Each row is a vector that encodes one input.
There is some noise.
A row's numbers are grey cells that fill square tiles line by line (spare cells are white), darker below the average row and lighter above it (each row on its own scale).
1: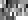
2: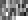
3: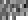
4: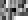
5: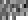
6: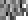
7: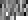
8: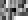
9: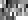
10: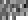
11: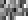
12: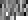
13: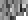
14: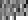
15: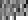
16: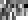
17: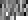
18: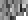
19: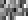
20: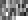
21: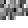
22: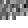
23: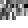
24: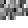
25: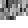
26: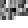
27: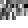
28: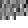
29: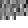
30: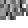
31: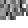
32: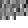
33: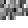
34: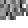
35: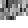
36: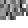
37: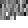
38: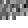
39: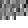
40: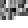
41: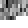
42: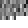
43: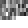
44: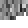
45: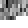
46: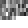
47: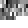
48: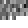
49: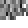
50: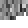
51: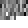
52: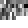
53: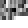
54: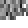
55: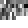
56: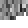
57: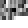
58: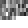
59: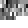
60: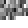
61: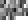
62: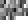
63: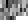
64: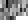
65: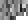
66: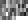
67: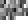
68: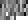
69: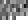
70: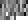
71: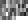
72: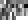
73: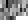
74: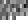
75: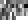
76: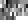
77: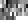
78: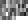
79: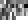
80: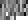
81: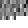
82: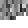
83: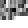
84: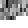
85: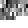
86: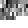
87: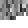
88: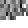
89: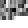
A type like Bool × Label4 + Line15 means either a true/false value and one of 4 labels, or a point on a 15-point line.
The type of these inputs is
Circle11.
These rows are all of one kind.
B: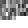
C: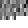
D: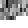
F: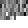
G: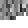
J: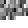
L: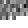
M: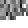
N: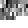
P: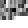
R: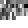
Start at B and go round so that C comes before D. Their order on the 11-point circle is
B, F, C, L, R, N, D, G, M, J, P.
